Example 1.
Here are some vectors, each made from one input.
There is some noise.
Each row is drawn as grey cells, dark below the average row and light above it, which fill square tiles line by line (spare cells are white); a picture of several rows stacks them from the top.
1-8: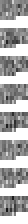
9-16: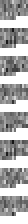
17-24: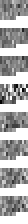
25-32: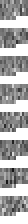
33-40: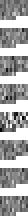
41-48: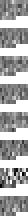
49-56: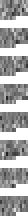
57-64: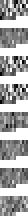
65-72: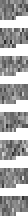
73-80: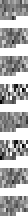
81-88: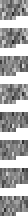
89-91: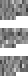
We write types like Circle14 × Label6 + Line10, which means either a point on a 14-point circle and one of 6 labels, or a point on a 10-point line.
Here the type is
List2(Circle6).
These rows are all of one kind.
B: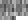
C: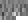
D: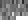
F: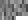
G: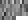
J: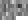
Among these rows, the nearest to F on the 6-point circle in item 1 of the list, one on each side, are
G and J.
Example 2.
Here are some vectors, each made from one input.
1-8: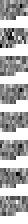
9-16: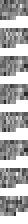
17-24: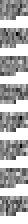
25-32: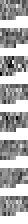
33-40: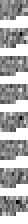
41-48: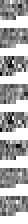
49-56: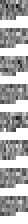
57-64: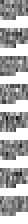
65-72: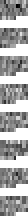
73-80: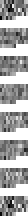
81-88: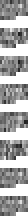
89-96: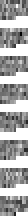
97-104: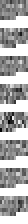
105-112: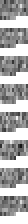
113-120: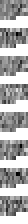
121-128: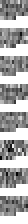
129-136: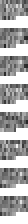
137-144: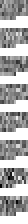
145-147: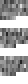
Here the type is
List2(Circle6).
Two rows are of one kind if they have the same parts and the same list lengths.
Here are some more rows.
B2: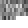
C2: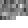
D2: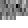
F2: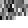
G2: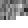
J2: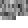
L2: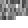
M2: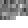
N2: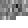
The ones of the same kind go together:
B2, C2, G2, L2, M2
D2, J2, N2
F2

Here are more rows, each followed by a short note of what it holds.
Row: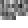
a list of two items
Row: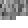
a list of two items
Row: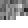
a list of one item
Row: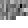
a list of two items
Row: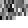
the empty list
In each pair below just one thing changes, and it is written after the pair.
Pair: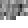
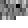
the place on the 6-point circle in item 1 of the list
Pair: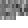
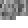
the place on the 6-point circle in item 1 of the list
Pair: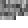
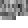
the place on the 6-point circle in item 1 of the list
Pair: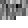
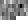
the place on the 6-point circle in item 1 of the list
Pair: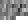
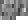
the place on the 6-point circle in item 1 of the list
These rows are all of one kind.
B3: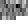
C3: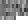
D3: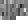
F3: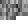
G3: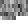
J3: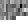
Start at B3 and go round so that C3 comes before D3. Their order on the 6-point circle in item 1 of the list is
B3, C3, G3, D3, J3, F3.
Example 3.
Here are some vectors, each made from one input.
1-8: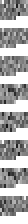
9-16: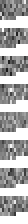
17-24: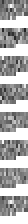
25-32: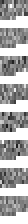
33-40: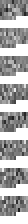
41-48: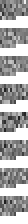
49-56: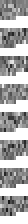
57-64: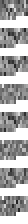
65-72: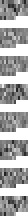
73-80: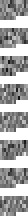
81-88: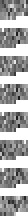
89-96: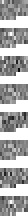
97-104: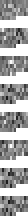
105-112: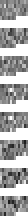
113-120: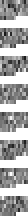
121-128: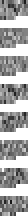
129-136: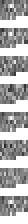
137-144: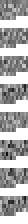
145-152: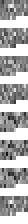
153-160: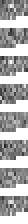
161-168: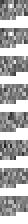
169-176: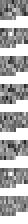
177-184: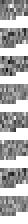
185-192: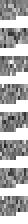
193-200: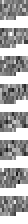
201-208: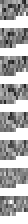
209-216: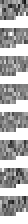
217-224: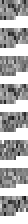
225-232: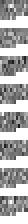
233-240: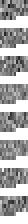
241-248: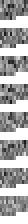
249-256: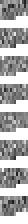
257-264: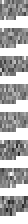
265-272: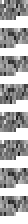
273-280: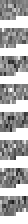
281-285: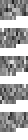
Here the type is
Circle6 + Tree17.
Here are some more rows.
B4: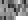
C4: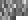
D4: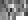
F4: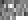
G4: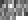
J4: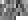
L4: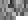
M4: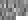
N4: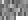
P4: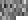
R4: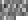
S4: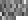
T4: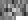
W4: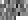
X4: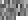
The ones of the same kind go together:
B4, L4
C4, D4, F4, G4, J4, M4, N4, P4, R4, S4, T4, W4, X4

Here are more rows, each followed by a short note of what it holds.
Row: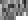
a point on a 6-point circle
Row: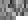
a point on a 6-point circle
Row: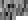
a point on a 6-point circle
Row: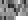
a point on a 6-point circle
